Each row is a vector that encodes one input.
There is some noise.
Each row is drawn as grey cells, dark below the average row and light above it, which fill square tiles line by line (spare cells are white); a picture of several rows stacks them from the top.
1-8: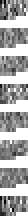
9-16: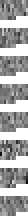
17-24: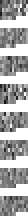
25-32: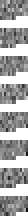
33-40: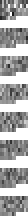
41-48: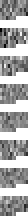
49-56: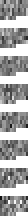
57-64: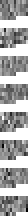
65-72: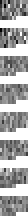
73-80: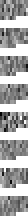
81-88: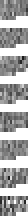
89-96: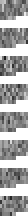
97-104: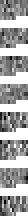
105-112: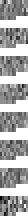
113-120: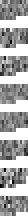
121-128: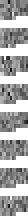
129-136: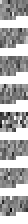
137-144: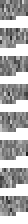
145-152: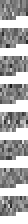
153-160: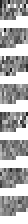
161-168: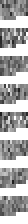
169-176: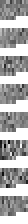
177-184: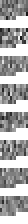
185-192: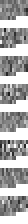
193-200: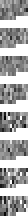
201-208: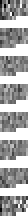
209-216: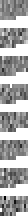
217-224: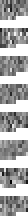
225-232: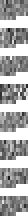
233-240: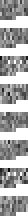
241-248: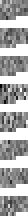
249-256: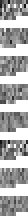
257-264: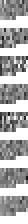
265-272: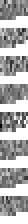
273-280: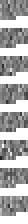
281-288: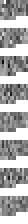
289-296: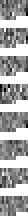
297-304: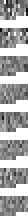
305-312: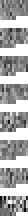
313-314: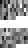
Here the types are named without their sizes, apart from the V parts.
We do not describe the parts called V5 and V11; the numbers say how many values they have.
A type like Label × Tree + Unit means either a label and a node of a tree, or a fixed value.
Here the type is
Tree × (Tree + V11) + V5.
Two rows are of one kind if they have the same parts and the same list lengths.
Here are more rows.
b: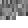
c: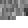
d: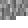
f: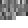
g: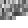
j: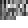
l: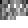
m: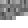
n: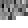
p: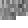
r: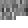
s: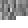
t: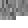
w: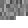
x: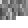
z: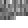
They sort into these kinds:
b, c, f, g, m, r, w, x, z
d, n, p, s, t
j, l

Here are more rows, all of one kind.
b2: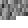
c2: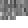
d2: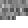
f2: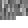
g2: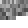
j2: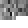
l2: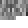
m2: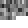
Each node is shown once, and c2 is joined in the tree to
d2 and l2.
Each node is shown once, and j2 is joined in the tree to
d2 and g2.
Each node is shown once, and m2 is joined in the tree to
b2.
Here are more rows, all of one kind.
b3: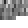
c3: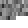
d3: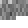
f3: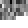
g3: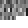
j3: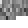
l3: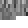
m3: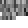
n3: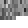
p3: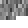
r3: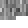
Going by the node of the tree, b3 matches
f3 and p3.
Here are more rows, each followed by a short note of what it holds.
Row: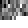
a value of V5
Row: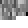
a node of a tree and a value of V11
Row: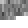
a node of a tree and a value of V11
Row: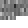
a node of a tree and a value of V11
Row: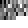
a value of V5
